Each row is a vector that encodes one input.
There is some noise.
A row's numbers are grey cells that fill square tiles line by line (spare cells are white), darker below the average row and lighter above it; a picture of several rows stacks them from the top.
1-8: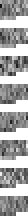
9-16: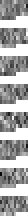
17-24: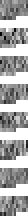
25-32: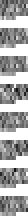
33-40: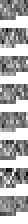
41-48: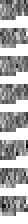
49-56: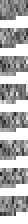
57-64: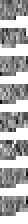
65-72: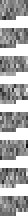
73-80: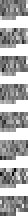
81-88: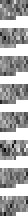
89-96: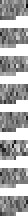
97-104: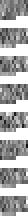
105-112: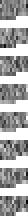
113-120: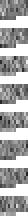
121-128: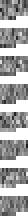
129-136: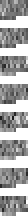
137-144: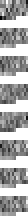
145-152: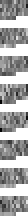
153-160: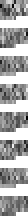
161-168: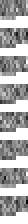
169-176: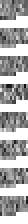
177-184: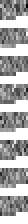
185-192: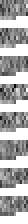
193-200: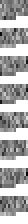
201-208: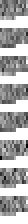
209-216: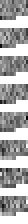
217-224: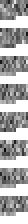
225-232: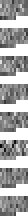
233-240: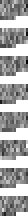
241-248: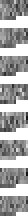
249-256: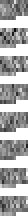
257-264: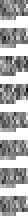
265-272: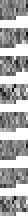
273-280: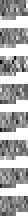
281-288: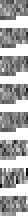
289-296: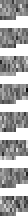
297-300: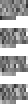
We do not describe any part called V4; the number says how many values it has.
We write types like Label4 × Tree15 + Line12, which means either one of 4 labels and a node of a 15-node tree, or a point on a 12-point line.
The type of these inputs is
Bool × Bool × Bool × Bool × Line7 + List3(Line6 × V4).
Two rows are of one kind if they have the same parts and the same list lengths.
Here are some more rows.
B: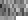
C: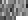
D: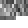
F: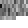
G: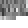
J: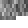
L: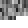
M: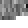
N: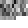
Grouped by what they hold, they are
B, F, G, N
C, M
D
J
L

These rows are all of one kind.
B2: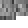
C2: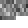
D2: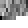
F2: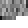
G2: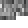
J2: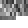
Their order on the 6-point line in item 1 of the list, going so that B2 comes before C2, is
D2, G2, J2, B2, C2, F2.
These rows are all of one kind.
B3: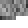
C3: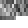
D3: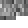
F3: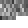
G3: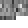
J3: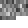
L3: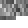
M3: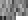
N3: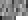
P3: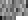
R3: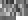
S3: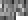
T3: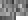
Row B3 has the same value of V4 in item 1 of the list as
C3, D3 and L3.
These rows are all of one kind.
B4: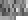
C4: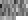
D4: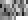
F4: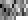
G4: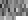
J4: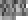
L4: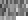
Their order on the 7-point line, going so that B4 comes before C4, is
D4, L4, F4, G4, B4, C4, J4.
